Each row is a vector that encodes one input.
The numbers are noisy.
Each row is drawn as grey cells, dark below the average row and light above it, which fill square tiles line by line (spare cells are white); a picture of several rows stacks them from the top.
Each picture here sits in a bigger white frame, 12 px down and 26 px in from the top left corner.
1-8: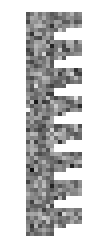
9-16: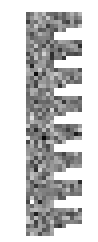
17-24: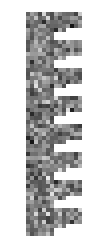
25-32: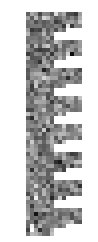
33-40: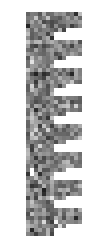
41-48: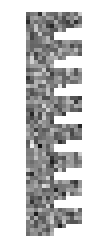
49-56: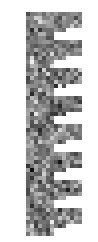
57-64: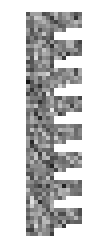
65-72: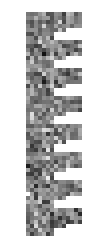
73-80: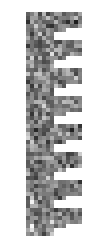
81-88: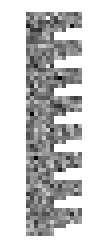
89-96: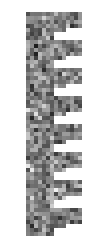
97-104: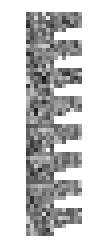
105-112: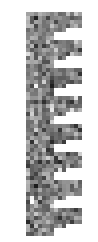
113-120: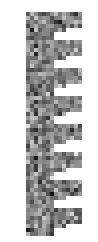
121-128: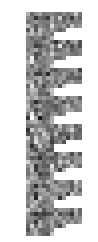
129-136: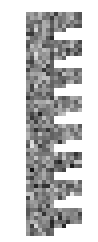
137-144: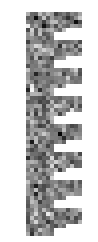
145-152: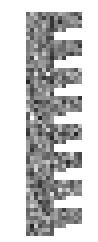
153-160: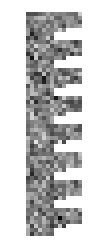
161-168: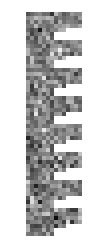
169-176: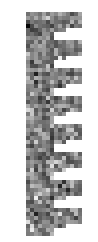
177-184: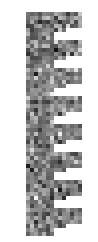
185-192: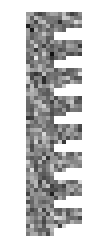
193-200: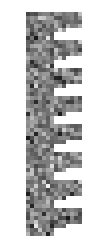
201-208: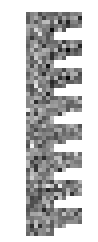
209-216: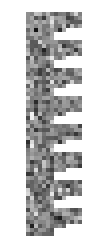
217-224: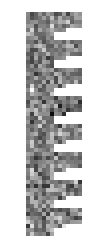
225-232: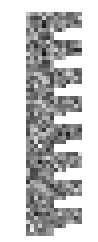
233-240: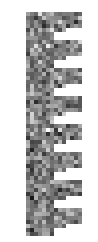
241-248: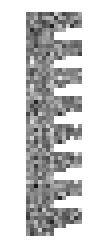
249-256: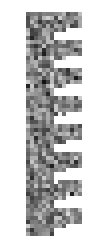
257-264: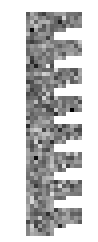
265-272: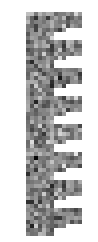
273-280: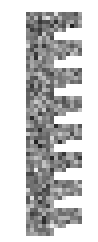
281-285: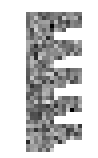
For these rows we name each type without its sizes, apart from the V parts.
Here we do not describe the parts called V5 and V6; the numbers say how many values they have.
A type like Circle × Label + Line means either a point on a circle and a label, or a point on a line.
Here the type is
(Bool × Bool × Bool + Line) × (Tree + V5) × V6.
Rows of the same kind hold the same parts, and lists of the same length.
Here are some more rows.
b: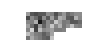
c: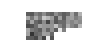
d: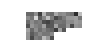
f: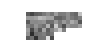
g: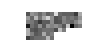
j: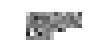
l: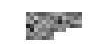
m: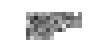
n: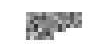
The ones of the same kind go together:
b
c, f
d, g, l
j, m, n

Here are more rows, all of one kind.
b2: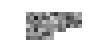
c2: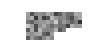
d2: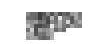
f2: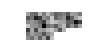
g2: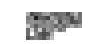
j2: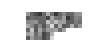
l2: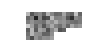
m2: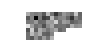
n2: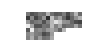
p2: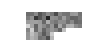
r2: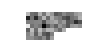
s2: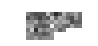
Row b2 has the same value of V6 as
f2, l2, m2 and s2.
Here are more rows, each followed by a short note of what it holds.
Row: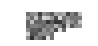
three true/false values, a value of V5 and a value of V6
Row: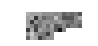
a point on a line, a node of a tree and a value of V6
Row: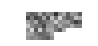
a point on a line, a value of V5 and a value of V6
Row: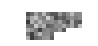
three true/false values, a value of V5 and a value of V6
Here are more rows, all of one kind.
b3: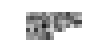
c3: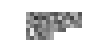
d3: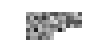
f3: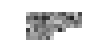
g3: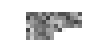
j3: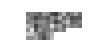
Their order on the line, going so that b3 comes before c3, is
b3, g3, j3, c3, f3, d3.
